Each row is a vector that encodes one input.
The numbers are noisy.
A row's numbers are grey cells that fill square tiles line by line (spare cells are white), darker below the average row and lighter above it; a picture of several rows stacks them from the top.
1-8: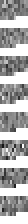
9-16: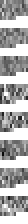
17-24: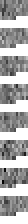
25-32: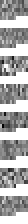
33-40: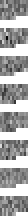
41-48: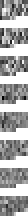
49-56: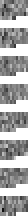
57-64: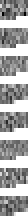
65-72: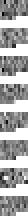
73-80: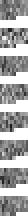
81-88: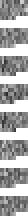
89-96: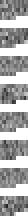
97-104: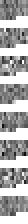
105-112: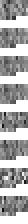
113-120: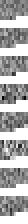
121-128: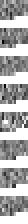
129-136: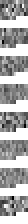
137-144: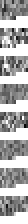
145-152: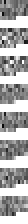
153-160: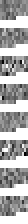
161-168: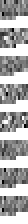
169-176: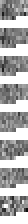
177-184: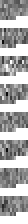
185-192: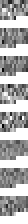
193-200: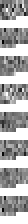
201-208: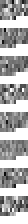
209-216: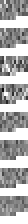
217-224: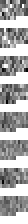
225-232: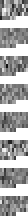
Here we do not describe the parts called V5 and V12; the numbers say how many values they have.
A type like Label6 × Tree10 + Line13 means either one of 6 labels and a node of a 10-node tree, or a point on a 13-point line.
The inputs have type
(Bool × V12 + V5) × Line6.
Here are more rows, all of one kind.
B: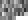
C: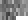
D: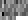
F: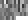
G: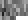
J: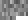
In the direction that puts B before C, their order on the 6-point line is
B, F, J, C, G, D.
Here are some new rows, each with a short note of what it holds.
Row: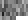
a point on a 6-point line, a true/false value and a value of V12
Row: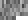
a point on a 6-point line, a true/false value and a value of V12
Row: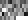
a point on a 6-point line and a value of V5
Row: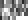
a point on a 6-point line and a value of V5
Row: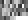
a point on a 6-point line and a value of V5
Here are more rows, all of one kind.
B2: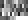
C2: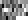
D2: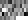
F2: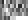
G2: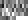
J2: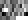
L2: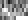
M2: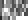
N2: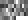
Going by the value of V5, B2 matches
G2 and N2.
